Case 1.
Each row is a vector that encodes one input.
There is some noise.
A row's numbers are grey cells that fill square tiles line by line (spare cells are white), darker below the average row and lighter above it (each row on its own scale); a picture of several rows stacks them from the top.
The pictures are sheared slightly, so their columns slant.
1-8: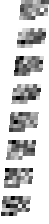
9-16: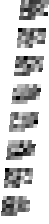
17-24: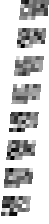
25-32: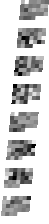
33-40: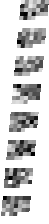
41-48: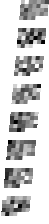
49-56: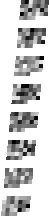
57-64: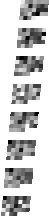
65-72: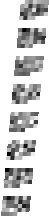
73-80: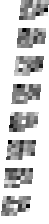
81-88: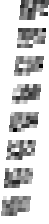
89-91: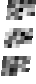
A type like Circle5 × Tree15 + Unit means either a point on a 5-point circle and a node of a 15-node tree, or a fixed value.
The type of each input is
Bool × Bool × Bool × Bool.
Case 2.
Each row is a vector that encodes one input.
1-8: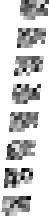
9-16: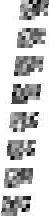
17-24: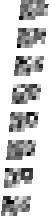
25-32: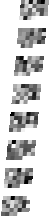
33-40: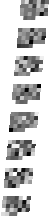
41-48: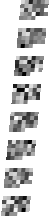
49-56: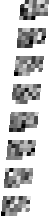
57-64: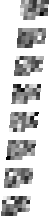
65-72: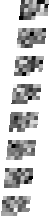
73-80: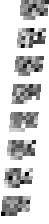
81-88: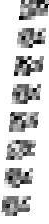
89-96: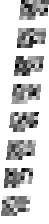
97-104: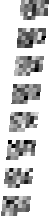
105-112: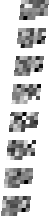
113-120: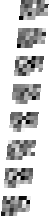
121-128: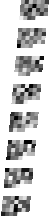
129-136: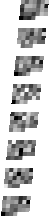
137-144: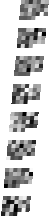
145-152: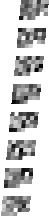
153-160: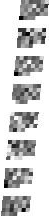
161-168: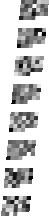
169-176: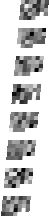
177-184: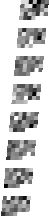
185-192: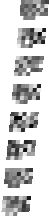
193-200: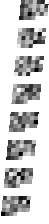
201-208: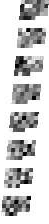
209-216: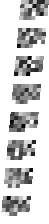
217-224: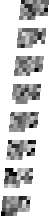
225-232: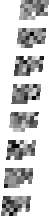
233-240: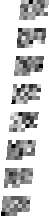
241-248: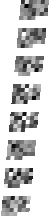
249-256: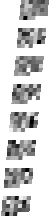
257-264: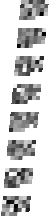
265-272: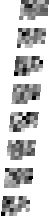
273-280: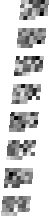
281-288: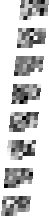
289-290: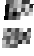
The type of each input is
Bool × Bool × Bool.
